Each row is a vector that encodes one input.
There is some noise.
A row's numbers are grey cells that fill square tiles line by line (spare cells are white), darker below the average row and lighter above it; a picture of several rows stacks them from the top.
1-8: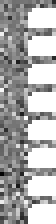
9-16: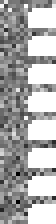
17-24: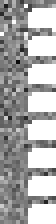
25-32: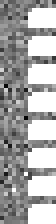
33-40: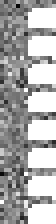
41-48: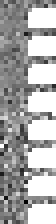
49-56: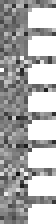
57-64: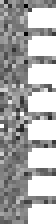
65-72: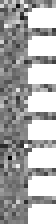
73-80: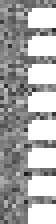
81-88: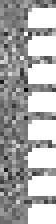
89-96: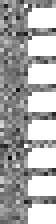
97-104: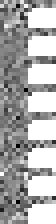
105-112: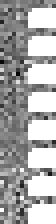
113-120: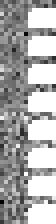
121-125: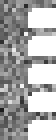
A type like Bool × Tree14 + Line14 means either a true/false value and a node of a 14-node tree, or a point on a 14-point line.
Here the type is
(Bool × (Circle6 + Unit) + Line6) × Line6.
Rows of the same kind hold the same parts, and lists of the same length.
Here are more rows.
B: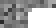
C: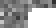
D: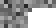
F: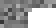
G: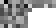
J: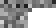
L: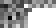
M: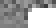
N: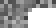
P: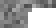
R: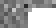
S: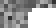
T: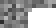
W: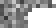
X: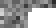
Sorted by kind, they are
B, C, D, F, G, M, N, P, R, T
J, S, X
L, W

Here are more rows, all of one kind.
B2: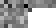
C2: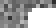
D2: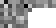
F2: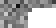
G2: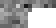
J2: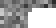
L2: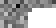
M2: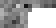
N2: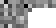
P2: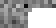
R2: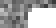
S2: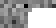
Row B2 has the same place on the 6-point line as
G2 and M2.
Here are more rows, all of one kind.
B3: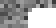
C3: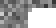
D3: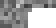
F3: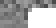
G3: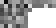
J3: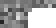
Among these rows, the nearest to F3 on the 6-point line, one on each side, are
B3 and C3.
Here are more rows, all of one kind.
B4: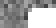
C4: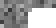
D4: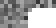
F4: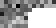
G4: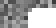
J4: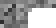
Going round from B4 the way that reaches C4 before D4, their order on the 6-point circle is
B4, C4, F4, J4, D4, G4.
